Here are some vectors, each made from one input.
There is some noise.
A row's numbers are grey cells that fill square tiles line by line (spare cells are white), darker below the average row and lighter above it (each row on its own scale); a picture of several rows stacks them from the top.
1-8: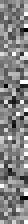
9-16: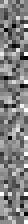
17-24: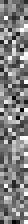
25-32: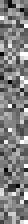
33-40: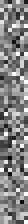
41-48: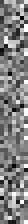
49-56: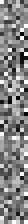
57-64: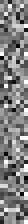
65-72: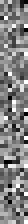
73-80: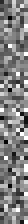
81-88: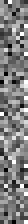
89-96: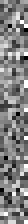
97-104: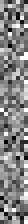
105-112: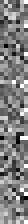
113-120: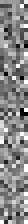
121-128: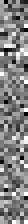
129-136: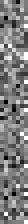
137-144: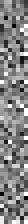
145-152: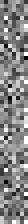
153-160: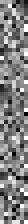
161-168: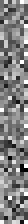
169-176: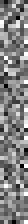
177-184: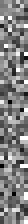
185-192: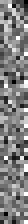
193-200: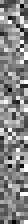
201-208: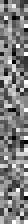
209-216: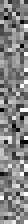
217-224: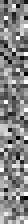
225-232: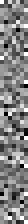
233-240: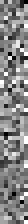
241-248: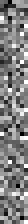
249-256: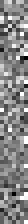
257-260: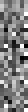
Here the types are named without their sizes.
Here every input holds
a label, together with either a point on a circle, or a fixed value.
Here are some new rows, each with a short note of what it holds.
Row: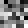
a label
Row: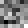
a label
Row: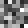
a label
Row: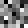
a label
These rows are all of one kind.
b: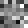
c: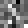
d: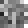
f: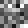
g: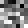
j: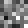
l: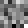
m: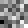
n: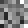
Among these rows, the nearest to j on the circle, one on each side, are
c and n.
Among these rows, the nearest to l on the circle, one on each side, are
b and g.
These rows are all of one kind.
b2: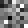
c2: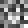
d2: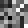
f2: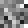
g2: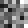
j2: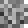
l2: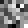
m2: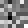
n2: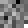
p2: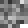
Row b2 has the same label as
d2 and g2.
